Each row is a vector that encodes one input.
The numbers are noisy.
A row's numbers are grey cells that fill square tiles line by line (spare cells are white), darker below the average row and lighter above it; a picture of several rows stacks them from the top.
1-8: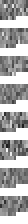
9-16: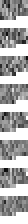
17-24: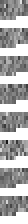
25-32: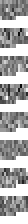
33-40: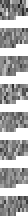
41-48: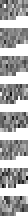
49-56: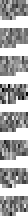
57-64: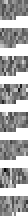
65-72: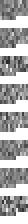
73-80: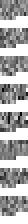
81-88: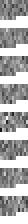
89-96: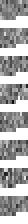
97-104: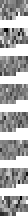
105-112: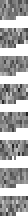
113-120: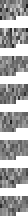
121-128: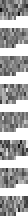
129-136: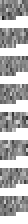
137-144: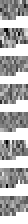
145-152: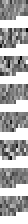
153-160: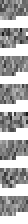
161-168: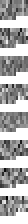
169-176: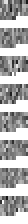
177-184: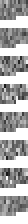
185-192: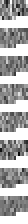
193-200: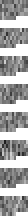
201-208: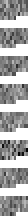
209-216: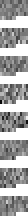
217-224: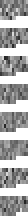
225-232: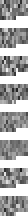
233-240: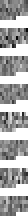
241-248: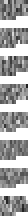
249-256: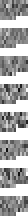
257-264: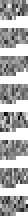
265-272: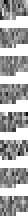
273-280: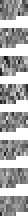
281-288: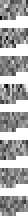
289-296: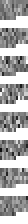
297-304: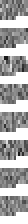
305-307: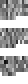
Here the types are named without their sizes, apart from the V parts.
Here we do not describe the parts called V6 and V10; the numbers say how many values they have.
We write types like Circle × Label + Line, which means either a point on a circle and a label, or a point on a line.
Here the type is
(Bool × Bool × Bool × Line + V6) × Label + V10.
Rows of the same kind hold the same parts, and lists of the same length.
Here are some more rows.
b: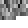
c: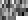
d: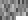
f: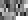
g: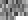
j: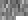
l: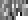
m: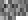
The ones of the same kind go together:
b, c, f
d, l
g, j, m

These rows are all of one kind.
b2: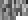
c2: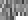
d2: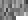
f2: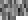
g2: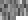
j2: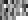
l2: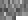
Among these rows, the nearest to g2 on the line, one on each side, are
f2 and j2.
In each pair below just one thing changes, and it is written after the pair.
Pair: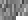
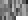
the place on the line
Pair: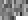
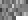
one of the three true/false values
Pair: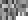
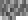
one of the three true/false values
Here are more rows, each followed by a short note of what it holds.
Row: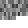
a label and a value of V6
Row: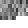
a label and a value of V6
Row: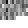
a label, a point on a line and three true/false values
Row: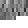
a label and a value of V6
